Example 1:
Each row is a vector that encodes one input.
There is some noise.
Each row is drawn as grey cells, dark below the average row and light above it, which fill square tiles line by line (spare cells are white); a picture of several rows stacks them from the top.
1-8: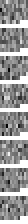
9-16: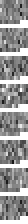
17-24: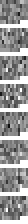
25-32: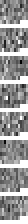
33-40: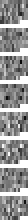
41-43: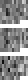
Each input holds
a point on a 4-point line, together with either a fixed value, or three true/false values.
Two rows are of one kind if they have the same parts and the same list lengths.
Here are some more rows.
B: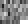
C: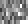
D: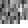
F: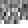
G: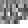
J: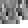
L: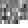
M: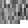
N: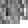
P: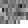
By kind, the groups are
B, D, J, M, N, P
C, F, G, L

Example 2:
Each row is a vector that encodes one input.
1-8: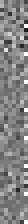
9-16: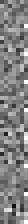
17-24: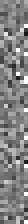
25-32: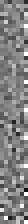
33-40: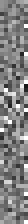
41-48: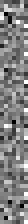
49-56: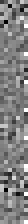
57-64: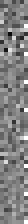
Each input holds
a list of up to two points on an 8-point line.
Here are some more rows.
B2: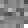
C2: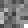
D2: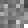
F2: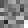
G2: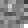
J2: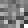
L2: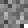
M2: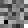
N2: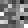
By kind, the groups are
B2, D2, F2, G2, L2
C2, M2, N2
J2

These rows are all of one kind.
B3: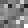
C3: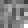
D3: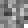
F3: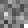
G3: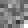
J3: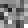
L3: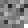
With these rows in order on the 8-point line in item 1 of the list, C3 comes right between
G3 and J3.
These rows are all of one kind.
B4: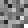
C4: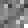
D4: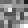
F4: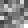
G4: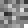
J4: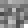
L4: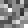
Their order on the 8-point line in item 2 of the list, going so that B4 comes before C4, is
D4, L4, B4, G4, F4, C4, J4.
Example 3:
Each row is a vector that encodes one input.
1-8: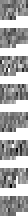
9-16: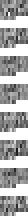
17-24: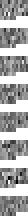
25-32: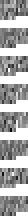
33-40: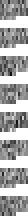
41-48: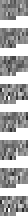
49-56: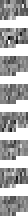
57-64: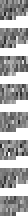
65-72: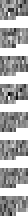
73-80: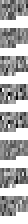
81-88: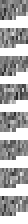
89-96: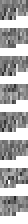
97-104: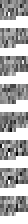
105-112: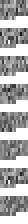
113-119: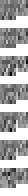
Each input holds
either a point on a 5-point line, or a point on a 10-point line.
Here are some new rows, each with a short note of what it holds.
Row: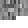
a point on a 10-point line
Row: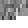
a point on a 10-point line
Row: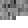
a point on a 10-point line
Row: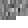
a point on a 10-point line
